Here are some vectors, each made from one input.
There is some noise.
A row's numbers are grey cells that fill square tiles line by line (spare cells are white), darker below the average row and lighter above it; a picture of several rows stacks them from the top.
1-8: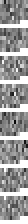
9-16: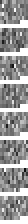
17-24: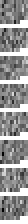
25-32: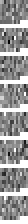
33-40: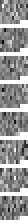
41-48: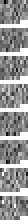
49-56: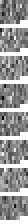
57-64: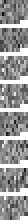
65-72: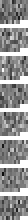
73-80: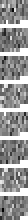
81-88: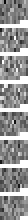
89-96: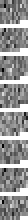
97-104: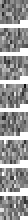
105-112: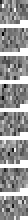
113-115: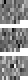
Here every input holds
a point on an 11-point line, together with either one of 12 labels, or three true/false values.
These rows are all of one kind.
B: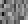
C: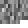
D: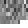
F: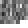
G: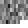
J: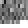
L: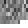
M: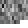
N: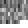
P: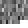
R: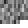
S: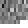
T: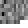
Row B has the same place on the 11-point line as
N, P and T.
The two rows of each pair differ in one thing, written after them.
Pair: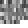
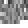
one of the three true/false values
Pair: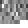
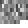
the place on the 11-point line
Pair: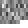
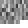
the place on the 11-point line
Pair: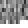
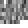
the place on the 11-point line
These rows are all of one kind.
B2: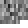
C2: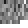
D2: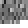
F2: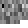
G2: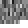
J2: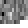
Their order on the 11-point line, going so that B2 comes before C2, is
B2, F2, C2, J2, D2, G2.
